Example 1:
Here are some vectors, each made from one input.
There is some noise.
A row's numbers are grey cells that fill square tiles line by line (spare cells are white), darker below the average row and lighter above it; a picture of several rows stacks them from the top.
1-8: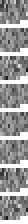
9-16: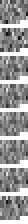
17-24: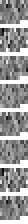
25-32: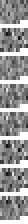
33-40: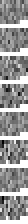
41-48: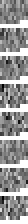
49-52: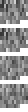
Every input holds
either a point on a 4-point line, or a point on a 5-point line.
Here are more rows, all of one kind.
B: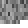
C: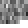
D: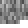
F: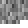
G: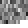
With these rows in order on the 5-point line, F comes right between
B and D.
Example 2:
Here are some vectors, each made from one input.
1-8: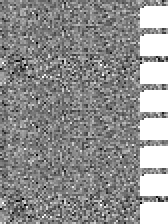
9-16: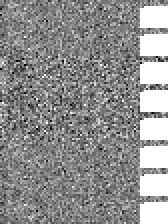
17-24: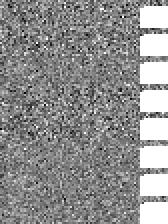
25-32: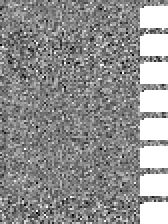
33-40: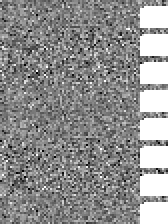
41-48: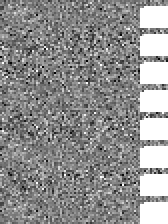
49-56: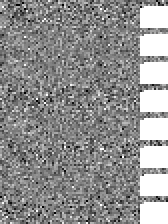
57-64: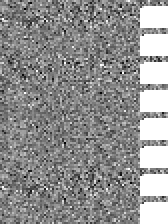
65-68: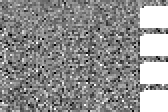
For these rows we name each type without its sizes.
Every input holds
either a label, or three true/false values.
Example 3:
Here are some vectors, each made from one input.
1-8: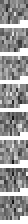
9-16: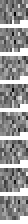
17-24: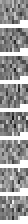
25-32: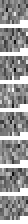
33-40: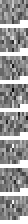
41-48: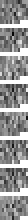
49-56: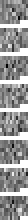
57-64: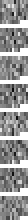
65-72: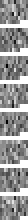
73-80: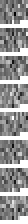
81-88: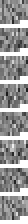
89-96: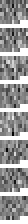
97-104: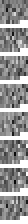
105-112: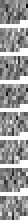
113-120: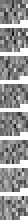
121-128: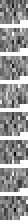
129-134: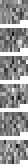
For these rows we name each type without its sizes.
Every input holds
a point on a circle, together with either a fixed value, or a point on each of two lines.
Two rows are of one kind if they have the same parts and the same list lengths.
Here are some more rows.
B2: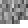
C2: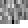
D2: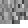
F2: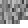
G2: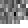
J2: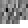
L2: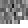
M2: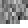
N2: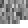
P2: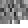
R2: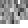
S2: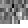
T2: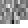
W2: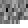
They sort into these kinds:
B2, C2, D2, F2, J2, M2, N2, R2, T2, W2
G2, L2, P2, S2

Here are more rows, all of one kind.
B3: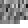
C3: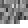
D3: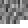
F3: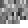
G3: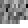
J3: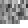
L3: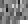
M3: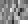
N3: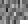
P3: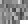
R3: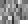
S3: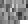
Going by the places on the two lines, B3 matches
C3, D3, L3 and N3.
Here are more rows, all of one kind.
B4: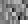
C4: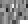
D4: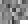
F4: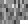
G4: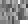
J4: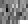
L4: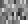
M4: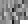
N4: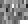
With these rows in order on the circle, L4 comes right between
D4 and J4.
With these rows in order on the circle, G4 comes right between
B4 and N4.
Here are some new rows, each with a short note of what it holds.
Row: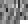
a point on a circle and a point on each of two lines
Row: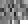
a point on a circle
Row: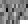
a point on a circle and a point on each of two lines
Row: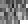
a point on a circle
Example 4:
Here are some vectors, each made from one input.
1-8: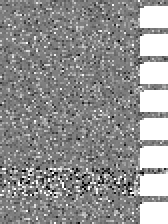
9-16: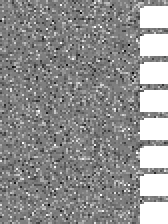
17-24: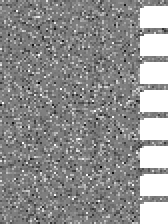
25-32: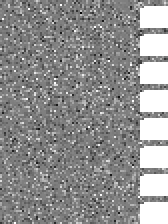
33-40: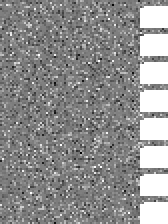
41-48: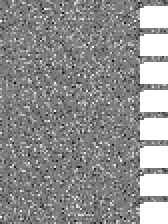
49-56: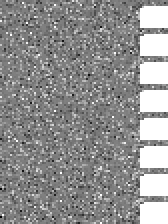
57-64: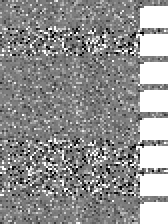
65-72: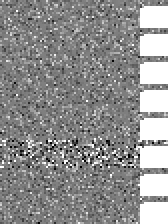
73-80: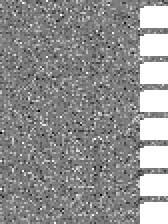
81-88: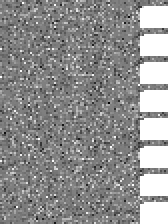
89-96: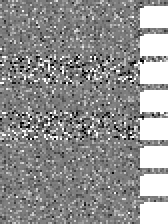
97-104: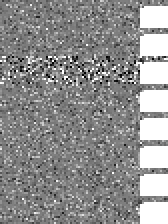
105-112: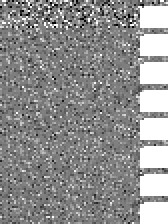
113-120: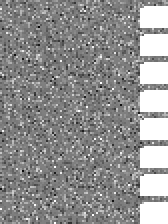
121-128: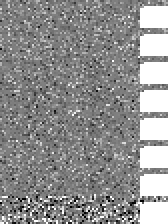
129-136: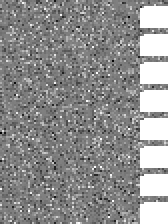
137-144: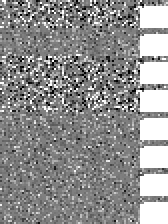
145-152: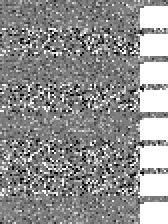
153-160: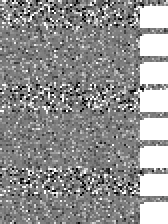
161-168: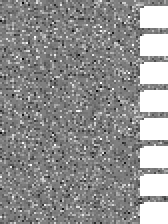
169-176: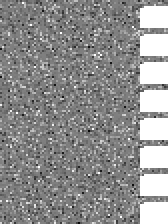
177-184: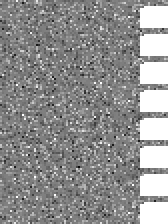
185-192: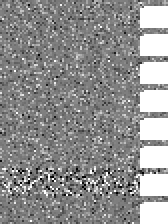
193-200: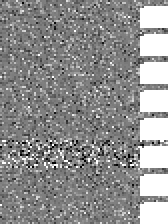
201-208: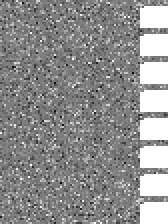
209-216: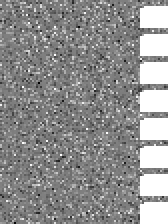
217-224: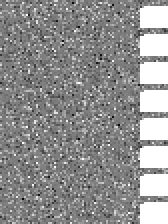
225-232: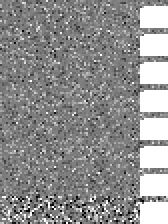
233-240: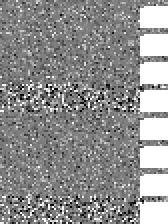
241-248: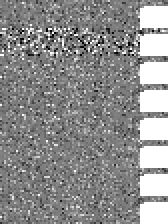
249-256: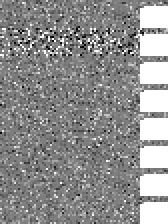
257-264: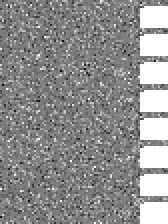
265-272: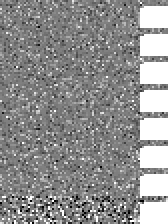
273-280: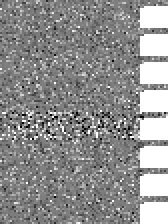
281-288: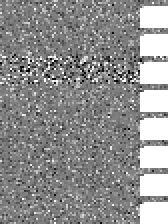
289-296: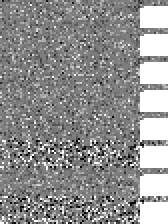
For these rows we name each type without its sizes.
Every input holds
either a point on a line, or five true/false values.
